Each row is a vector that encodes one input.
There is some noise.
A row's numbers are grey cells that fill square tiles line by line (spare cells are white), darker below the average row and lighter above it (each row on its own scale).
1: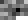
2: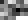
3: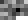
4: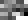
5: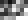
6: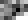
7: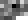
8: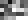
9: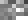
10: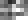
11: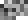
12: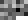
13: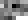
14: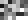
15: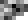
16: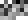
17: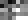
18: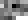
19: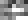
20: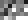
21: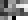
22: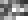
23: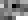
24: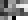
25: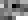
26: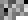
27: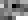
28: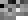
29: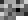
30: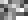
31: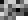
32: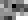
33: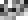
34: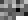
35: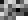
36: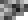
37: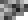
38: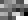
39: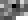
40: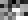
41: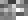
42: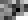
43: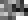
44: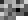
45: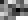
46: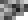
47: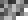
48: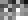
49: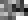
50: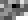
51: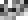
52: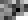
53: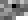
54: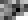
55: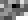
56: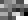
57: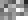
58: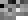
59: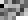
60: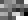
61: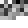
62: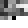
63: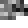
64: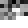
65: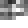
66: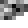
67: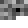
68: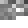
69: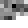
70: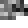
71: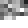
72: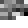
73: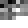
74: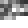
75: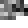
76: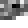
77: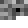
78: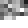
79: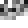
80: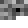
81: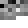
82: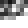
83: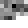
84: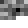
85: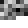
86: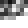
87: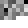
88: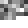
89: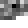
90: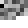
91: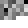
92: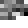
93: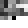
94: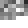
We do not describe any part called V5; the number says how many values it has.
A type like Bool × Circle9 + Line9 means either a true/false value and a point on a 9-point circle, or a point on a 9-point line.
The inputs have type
List2(Line4) + V5 × V5.
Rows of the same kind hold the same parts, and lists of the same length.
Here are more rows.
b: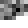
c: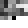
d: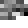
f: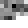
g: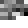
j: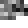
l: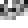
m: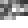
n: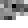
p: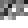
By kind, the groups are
b
c
d, f, g, j, n
l, m, p

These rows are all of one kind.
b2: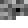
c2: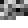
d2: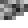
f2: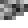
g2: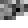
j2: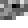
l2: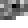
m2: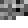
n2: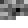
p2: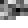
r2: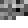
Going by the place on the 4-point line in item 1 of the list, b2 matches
n2 and p2.
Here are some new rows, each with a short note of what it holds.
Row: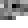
a list of one item
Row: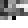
the empty list
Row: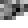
a list of two items
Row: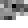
a list of one item
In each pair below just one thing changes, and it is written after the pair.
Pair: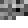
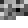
the place on the 4-point line in item 2 of the list
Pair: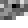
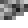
the place on the 4-point line in item 1 of the list
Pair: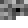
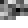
the place on the 4-point line in item 2 of the list
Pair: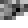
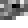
the place on the 4-point line in item 1 of the list
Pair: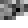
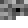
the place on the 4-point line in item 1 of the list
